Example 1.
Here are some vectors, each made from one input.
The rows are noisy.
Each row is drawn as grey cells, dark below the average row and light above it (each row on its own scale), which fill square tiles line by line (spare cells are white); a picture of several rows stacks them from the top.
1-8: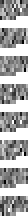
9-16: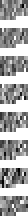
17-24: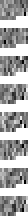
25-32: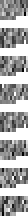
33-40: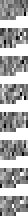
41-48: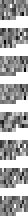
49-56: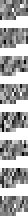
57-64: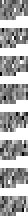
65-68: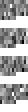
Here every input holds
either a point on a 9-point line, or three true/false values.
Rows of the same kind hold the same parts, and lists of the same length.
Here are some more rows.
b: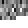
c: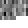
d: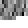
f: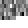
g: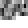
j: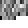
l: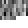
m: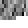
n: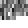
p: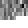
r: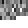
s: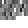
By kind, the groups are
b, c, j, l, p, r, s
d, f, g, m, n

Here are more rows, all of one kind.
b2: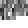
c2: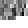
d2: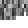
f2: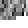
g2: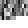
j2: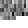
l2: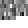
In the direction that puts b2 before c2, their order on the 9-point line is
b2, g2, d2, l2, c2, f2, j2.
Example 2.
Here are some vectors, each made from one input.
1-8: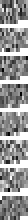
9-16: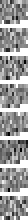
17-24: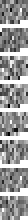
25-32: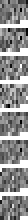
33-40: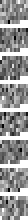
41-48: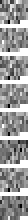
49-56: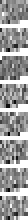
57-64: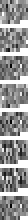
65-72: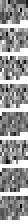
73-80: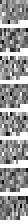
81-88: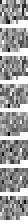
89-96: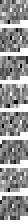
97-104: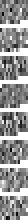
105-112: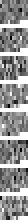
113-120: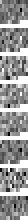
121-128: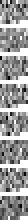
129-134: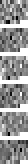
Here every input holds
either a point on a 9-point circle, or a fixed value, or three true/false values.
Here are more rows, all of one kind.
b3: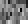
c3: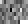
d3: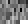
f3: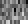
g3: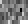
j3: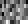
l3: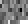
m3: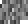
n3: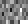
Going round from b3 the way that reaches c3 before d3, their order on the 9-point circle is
b3, g3, l3, m3, c3, n3, j3, f3, d3.
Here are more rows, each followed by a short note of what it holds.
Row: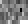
a point on a 9-point circle
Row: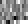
three true/false values
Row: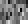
a point on a 9-point circle
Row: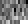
a point on a 9-point circle
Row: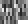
a fixed value
